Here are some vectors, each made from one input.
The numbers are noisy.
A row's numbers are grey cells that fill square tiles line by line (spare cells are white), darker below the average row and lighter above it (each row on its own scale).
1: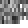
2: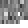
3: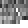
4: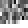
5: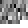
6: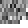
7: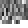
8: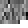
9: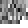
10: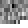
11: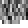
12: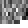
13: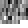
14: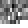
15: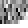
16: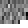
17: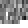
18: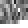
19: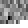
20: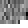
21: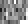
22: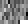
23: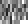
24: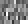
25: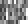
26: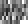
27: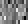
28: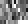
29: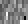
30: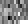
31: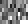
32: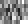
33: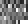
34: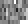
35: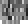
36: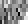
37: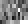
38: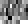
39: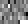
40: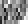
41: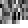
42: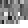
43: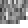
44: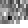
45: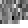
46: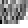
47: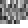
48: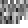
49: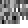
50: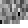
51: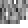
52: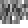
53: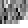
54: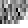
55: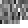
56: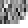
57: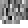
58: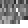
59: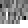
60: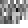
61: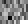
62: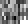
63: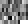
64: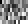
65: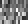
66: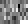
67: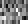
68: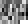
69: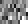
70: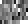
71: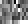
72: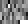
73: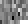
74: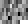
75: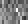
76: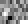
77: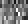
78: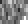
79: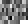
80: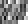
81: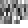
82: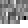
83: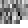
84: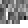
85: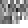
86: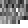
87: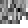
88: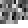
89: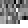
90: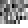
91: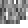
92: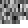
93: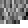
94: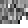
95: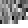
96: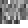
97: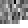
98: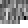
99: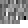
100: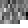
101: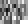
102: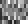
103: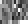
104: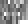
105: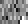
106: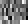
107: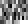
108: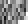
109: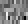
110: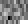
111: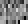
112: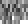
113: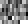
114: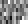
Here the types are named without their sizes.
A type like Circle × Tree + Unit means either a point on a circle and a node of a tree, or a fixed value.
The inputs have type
Label × (Label × Label + Unit).
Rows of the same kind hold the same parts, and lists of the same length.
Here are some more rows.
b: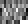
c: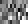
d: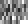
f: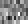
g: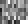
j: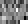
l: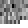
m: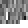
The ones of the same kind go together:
b, f, j, m
c, d, g, l

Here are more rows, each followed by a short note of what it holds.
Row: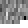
three labels
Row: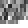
a label
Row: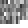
a label
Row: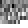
a label
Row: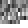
a label
